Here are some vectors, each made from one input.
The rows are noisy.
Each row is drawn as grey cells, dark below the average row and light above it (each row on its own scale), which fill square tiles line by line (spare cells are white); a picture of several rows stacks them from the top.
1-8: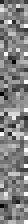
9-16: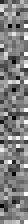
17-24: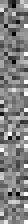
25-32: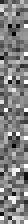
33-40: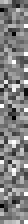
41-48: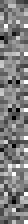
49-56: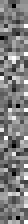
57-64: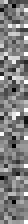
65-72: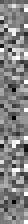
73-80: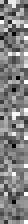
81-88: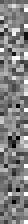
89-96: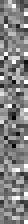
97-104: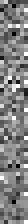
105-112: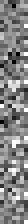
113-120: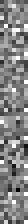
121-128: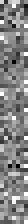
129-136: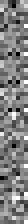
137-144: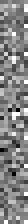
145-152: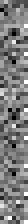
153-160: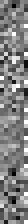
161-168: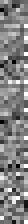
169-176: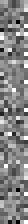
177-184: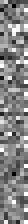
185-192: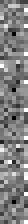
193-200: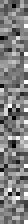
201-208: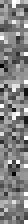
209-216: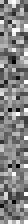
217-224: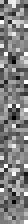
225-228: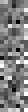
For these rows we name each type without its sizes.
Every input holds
either a point on a line, or five true/false values.
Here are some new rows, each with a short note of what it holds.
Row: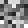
a point on a line
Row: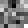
five true/false values
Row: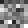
five true/false values
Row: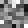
a point on a line
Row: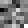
five true/false values
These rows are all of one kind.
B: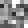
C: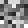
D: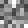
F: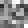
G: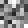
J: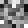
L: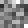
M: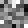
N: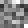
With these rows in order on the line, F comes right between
B and N.
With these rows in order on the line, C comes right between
G and J.
